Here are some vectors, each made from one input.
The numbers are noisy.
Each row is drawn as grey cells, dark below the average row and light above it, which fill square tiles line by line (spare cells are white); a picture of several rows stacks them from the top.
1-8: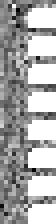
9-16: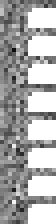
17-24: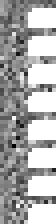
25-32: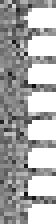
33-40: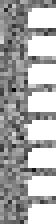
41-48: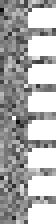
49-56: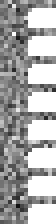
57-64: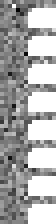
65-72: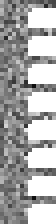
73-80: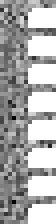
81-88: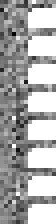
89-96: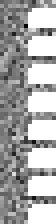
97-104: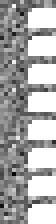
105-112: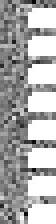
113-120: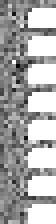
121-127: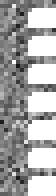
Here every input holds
either a point on a 6-point circle, or a point on a 5-point line, or a list of up to two points on a 6-point line.
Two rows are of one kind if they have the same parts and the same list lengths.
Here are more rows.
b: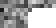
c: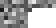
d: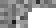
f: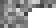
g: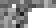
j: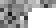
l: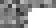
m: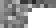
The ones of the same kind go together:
b, c, f
d
g, l
j
m

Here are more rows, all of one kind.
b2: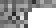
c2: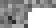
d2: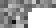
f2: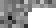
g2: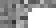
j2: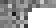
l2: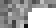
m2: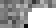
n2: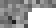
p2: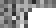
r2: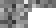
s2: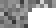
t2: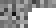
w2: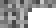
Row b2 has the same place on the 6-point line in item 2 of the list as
c2, d2, m2 and n2.
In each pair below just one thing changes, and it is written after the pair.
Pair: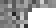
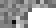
the place on the 6-point line in item 1 of the list
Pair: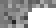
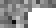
the place on the 6-point line in item 1 of the list
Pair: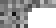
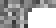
the place on the 6-point line in item 2 of the list
